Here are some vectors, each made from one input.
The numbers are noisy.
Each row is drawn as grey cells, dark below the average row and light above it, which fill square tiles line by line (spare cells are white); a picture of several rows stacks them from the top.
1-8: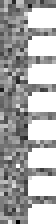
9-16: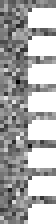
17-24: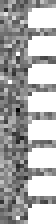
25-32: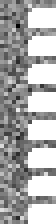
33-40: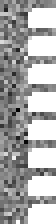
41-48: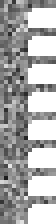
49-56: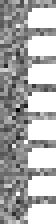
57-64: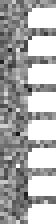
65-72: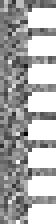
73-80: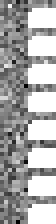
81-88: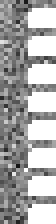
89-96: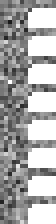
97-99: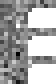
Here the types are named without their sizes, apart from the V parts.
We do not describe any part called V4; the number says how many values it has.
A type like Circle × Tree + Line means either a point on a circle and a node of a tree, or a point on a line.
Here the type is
Bool × Bool × Bool × Bool × (Tree + Unit) × V4.
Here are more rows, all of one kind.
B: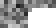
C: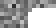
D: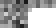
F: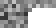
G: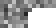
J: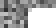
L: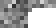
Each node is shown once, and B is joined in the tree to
G.
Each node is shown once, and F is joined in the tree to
C.
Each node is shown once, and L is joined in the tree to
C, G and J.
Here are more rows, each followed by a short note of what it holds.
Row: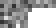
four true/false values and a value of V4
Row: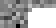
a node of a tree, four true/false values and a value of V4
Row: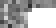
four true/false values and a value of V4
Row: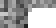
a node of a tree, four true/false values and a value of V4
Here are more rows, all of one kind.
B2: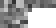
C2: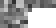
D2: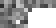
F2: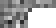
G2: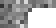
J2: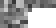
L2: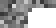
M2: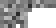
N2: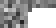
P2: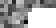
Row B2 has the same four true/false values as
C2, D2 and J2.
